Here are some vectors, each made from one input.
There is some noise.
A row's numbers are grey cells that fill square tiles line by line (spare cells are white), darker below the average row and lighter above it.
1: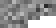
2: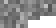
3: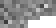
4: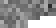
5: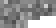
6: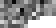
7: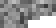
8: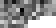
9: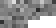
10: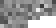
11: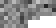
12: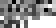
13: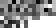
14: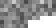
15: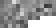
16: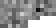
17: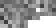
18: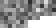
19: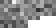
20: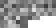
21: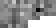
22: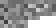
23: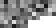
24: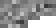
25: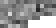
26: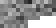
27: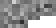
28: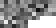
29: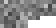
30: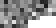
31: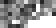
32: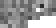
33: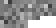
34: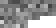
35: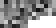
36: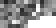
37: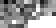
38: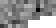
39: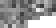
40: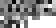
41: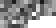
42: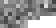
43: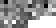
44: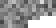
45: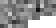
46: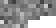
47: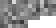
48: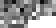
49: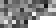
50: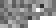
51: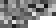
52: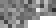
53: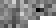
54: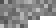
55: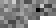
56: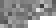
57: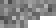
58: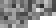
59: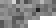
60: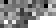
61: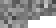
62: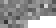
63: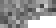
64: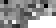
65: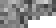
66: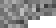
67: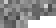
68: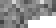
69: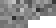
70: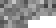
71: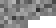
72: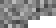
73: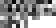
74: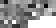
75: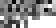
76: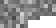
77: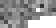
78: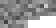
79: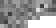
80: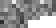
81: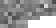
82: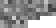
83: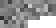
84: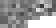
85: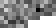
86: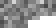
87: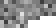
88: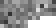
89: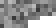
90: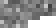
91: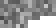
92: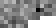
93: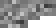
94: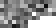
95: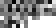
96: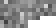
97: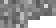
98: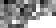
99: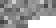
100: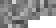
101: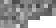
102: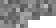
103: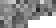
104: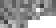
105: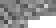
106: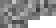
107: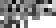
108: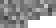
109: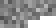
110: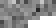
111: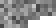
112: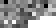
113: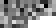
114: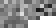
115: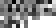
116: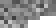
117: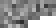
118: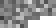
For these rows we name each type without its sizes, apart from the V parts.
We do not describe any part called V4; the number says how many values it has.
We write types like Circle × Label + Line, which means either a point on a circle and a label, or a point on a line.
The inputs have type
List(Bool × (Line + V4)).
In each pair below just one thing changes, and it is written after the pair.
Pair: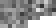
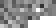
the value of V4 in item 1 of the list
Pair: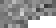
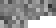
the true/false value in item 1 of the list
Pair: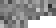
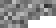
the true/false value in item 1 of the list
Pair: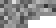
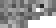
the true/false value in item 1 of the list
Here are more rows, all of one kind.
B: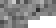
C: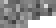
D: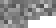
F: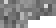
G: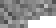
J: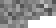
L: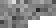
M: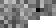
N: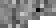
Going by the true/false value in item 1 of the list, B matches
L, M and N.
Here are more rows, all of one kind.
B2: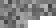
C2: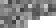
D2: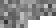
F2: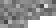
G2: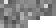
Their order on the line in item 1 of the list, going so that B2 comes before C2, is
B2, C2, D2, F2, G2.
